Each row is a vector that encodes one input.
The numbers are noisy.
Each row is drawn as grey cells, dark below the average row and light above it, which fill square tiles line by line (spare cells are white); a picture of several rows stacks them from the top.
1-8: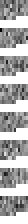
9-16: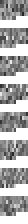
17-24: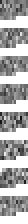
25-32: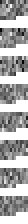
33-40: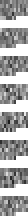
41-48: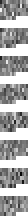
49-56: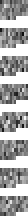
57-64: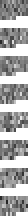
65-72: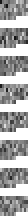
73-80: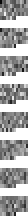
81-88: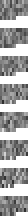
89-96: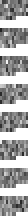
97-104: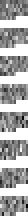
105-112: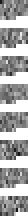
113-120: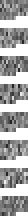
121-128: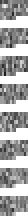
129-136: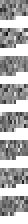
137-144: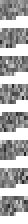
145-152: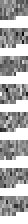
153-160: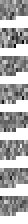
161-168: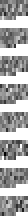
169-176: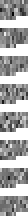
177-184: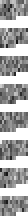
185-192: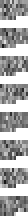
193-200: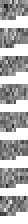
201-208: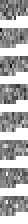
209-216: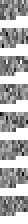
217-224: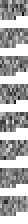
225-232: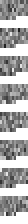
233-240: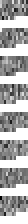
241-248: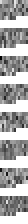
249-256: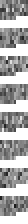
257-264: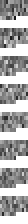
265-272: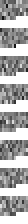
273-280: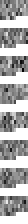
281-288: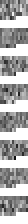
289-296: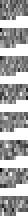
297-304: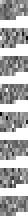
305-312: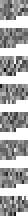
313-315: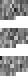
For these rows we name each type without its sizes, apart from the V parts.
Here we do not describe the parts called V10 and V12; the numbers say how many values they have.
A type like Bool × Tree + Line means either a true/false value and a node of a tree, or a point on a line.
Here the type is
(Bool × Label + Line × (Tree + V12)) × V10.
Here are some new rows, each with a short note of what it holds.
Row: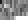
a point on a line, a value of V10 and a value of V12
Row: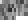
a point on a line, a node of a tree and a value of V10
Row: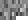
a label, a true/false value and a value of V10
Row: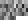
a label, a true/false value and a value of V10
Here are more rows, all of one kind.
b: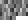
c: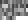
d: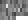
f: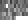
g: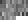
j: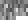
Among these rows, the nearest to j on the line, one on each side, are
c and d.
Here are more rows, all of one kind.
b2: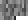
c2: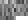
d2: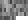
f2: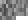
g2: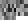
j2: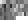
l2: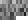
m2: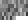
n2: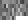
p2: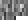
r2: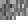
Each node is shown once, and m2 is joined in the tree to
f2.
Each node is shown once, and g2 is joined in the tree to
b2 and l2.
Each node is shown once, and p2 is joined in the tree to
b2 and r2.
